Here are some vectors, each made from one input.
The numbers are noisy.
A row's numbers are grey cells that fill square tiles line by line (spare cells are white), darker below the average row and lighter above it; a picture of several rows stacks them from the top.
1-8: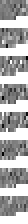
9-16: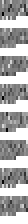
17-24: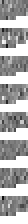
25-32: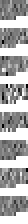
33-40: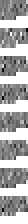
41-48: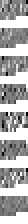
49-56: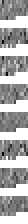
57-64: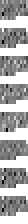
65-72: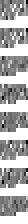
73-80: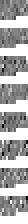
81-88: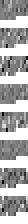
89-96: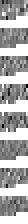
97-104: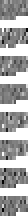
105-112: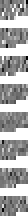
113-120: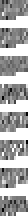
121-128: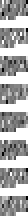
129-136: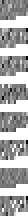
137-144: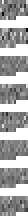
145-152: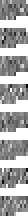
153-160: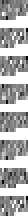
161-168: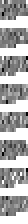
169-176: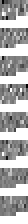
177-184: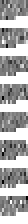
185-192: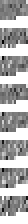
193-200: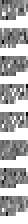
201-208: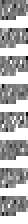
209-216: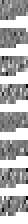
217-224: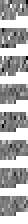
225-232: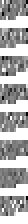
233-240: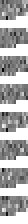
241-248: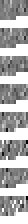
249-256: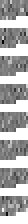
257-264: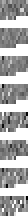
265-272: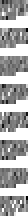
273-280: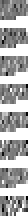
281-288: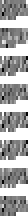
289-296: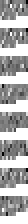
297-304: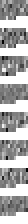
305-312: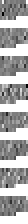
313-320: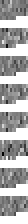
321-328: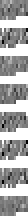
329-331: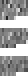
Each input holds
a list of up to three points on a 4-point line.
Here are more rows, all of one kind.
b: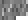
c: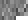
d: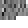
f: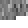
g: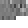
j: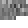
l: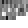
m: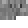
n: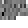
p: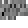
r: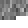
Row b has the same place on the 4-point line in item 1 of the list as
c, f and r.
